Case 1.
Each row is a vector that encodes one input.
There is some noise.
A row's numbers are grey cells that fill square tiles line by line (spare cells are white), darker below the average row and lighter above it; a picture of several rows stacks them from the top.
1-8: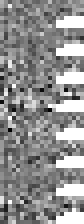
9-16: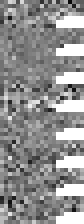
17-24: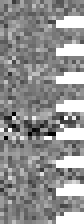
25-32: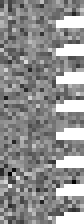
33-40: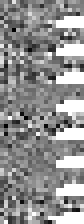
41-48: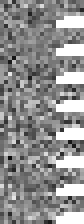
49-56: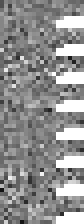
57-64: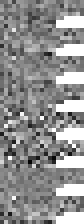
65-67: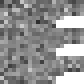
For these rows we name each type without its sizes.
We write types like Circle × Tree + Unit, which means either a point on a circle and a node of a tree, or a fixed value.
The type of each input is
Circle + Unit.
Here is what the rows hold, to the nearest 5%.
About 90% of them hold a point on a circle. The rest hold a fixed value.
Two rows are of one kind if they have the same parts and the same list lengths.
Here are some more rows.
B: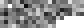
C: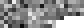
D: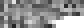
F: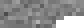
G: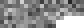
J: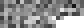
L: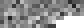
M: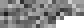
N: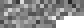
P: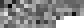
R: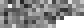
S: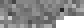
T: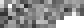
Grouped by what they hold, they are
B, C, D, F, G, L, M, R, S, T
J, N, P

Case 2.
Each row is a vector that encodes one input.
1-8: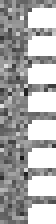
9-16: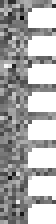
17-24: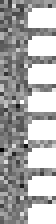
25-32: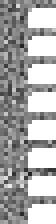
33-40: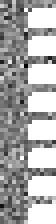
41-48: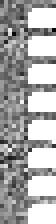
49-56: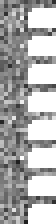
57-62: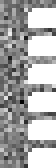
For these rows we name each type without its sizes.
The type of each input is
Circle.
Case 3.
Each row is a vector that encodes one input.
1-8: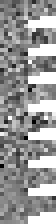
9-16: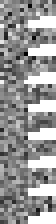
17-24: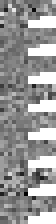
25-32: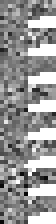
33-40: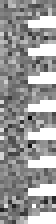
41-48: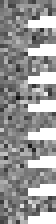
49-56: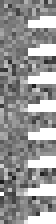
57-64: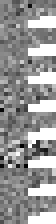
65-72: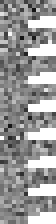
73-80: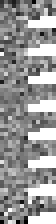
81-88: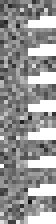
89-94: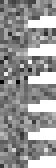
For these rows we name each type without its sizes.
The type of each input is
Line × Line.
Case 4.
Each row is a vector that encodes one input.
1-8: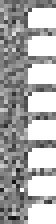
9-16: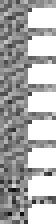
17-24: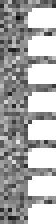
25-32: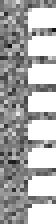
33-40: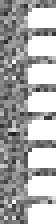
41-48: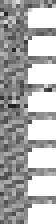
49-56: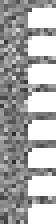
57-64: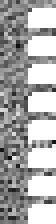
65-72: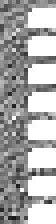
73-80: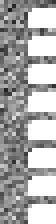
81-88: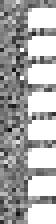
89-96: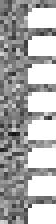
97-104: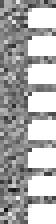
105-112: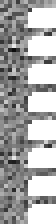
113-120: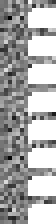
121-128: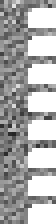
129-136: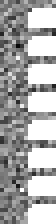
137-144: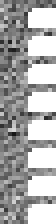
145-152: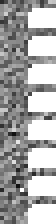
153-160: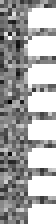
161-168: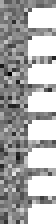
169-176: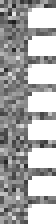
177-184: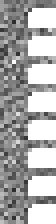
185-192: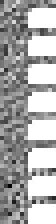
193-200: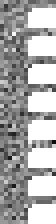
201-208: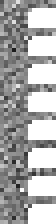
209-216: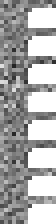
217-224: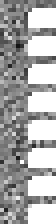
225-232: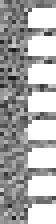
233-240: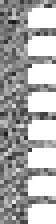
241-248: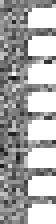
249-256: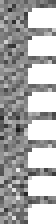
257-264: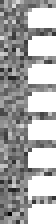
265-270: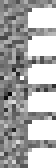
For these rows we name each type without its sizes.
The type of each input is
Label.
